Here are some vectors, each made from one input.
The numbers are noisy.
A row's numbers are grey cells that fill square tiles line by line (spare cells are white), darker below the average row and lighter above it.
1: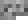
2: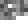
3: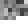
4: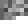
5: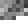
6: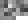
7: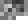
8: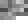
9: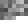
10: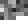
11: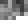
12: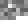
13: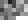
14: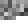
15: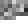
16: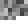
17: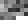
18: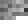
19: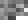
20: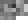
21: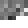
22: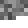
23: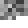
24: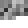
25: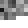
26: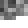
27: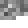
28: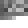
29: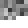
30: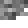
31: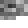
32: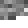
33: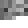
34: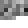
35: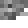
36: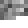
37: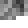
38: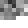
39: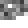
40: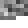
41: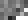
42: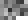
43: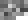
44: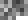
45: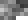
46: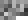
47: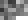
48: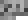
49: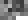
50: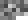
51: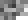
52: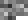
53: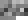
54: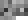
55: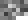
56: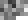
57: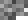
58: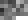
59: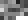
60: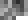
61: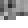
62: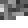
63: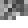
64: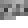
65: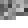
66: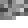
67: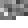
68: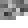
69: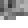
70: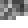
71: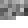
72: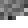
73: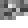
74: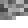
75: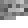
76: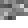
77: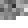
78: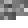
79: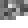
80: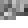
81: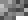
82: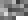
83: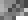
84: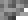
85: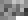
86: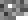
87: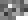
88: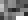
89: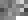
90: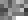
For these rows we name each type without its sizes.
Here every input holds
a point on a line, together with either a fixed value, or four true/false values.
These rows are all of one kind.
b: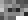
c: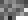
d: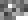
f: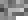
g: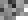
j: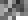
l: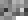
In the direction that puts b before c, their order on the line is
d, j, b, c, g, f, l.
